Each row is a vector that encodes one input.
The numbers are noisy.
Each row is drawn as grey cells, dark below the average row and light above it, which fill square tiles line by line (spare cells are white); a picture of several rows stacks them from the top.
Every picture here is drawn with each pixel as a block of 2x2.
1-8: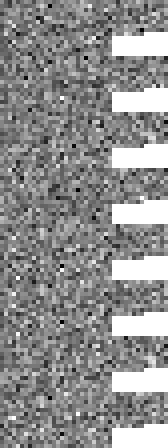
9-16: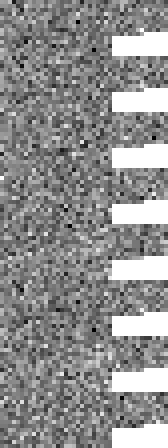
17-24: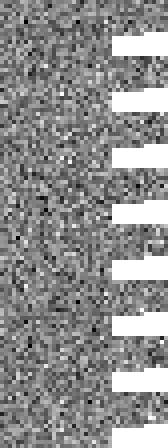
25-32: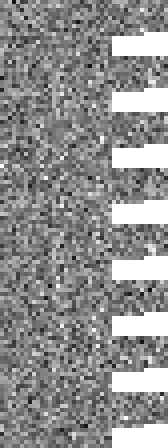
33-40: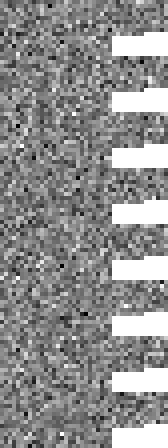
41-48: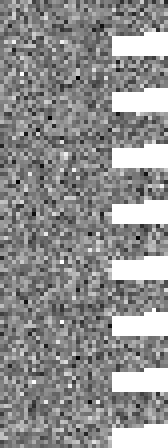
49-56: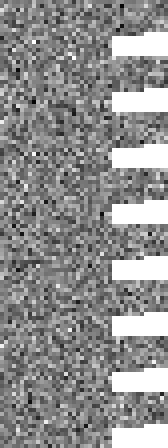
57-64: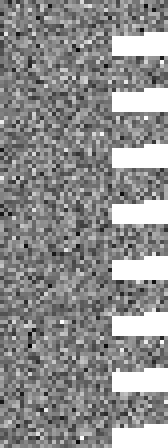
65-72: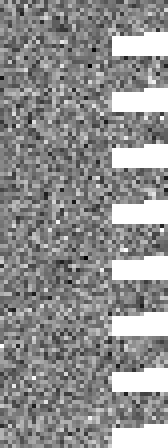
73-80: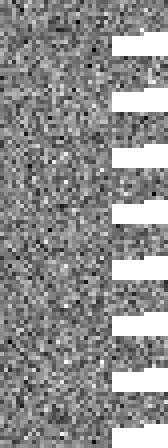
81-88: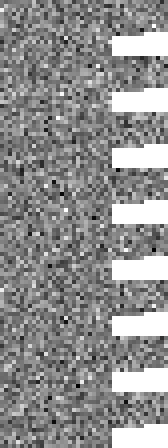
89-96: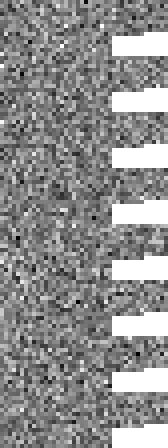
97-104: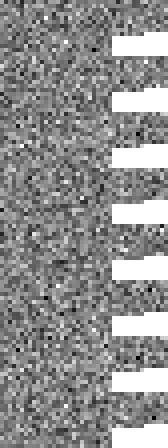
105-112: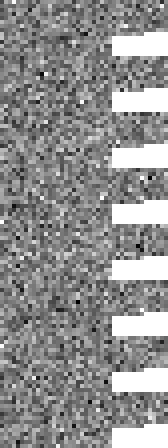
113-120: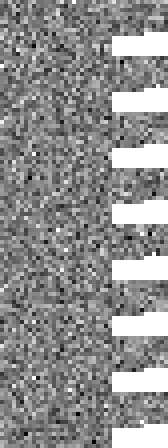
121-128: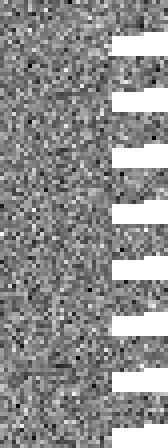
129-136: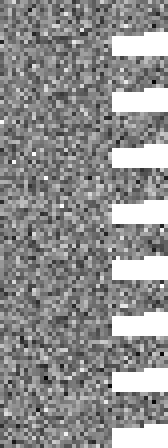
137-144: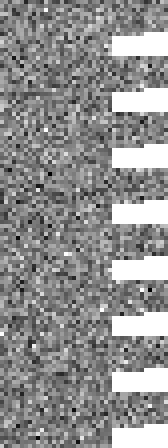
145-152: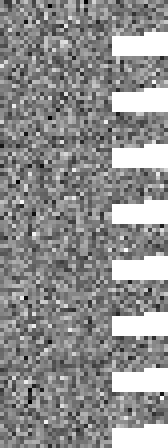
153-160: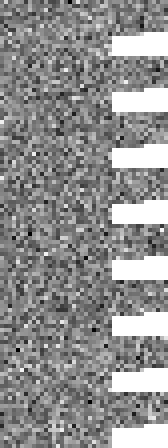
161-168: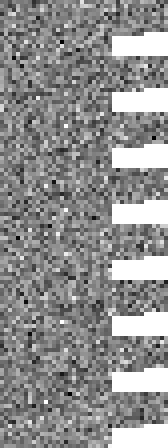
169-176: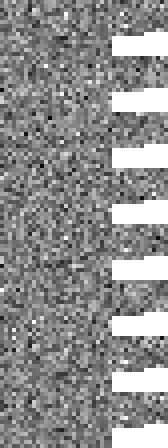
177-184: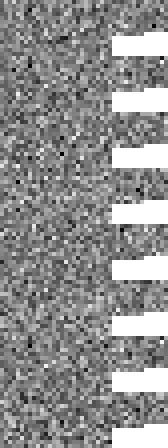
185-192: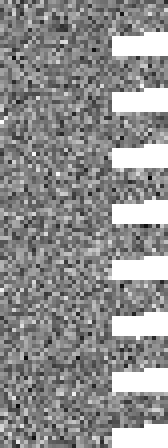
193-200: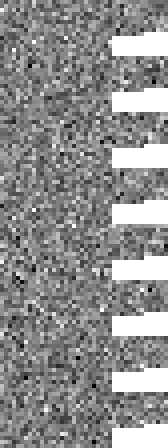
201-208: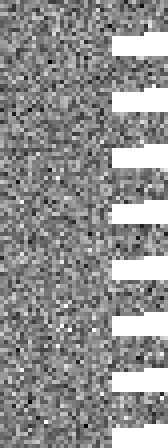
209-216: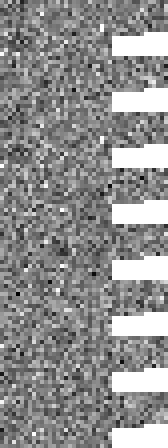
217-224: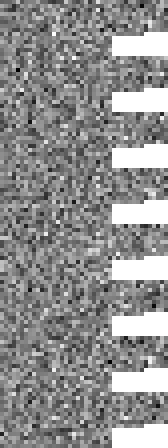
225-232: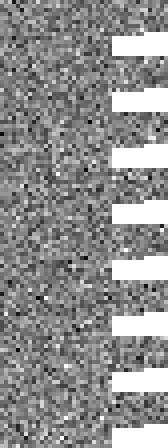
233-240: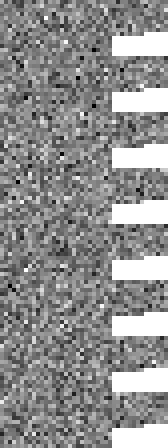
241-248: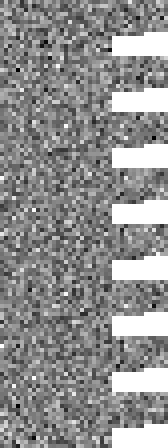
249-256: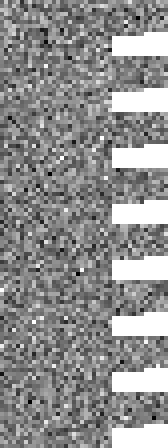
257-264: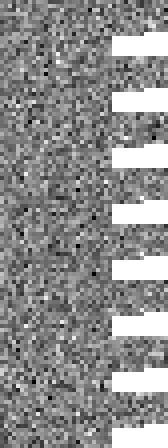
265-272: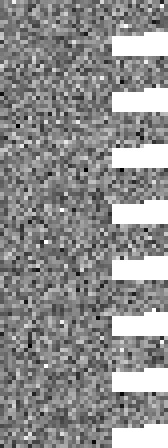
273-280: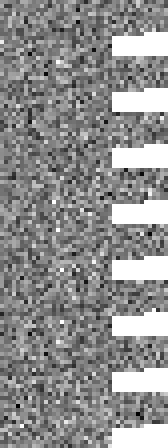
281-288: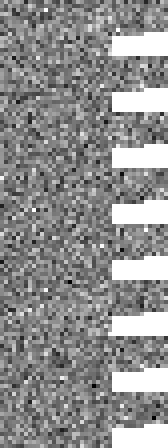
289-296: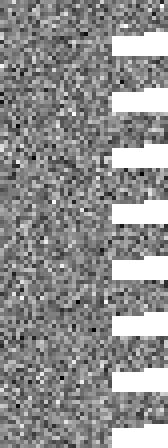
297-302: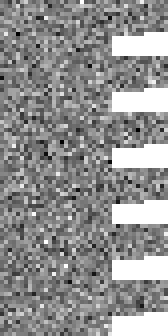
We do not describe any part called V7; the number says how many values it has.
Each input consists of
either a point on a 10-point line, or a true/false value and a value of V7, or a list of up to two points on an 8-point circle.
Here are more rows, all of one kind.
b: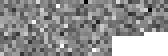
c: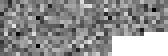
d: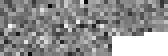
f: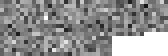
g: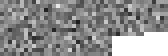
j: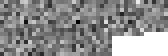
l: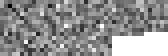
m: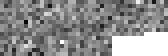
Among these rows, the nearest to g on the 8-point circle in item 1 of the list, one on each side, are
b and j.
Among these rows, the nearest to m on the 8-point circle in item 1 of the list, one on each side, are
f and j.
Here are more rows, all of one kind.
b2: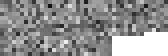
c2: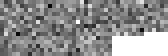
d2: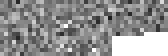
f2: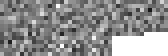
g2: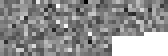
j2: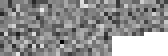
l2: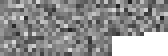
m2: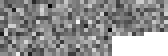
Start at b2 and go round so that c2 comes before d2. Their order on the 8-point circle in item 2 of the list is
b2, g2, c2, m2, f2, j2, d2, l2.
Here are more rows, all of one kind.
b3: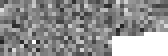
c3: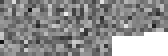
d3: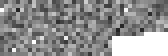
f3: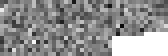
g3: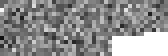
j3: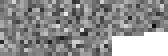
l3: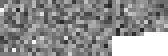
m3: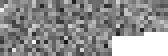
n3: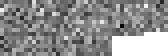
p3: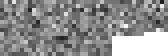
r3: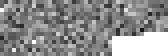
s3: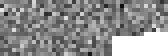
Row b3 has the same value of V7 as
c3, f3, j3 and m3.
